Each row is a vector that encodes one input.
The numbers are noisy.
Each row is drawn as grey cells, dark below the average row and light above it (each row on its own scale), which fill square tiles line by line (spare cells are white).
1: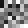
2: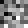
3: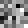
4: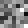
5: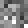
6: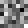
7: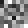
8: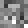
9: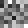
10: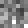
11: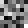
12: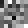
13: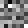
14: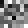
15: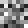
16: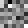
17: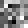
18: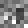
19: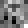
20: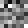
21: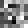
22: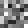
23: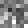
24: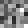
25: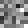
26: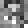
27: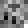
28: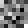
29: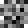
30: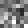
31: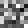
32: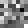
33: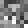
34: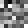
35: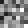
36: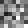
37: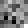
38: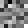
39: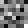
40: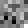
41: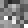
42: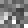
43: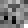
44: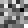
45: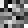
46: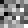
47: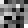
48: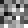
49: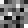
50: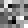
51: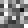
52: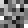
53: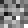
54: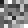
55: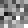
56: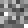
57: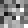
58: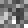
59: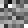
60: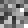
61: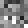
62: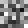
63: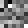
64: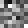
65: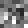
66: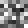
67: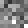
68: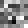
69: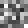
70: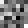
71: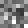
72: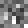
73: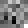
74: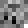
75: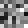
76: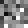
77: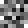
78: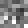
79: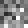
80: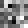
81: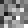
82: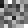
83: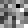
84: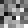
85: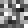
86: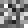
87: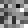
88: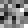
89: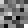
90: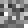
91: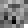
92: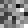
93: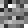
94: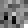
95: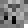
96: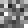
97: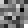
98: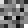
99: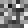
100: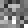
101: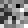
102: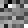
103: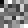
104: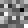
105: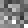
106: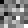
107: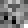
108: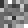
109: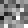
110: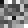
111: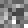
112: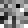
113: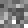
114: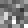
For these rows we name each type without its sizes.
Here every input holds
a point on a circle and a true/false value.
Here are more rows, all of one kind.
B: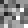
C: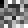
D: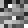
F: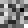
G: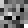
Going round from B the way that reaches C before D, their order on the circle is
B, C, F, G, D.
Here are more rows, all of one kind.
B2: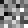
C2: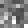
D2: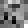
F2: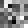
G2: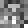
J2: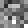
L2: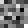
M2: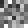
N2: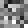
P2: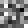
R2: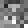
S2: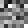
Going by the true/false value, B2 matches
D2, F2 and M2.
